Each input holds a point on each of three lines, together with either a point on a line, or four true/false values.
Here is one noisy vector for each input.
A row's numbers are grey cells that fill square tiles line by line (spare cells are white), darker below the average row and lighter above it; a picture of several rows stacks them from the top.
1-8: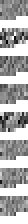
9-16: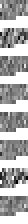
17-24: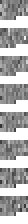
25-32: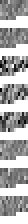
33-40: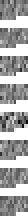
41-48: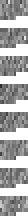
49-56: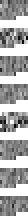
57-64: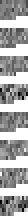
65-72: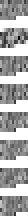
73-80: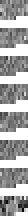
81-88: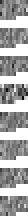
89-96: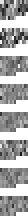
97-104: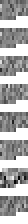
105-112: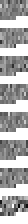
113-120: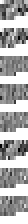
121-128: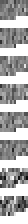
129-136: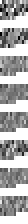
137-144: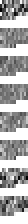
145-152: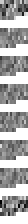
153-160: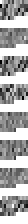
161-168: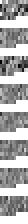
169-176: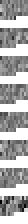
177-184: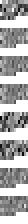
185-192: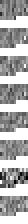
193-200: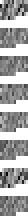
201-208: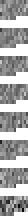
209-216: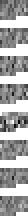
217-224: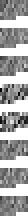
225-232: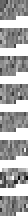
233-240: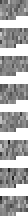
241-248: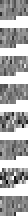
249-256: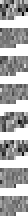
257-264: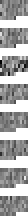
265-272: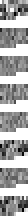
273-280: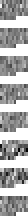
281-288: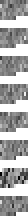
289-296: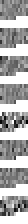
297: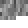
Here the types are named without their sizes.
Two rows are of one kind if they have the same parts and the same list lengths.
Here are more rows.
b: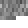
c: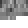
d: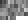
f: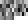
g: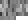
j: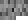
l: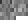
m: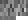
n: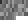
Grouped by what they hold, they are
b, c, d, g, j, l, m, n
f

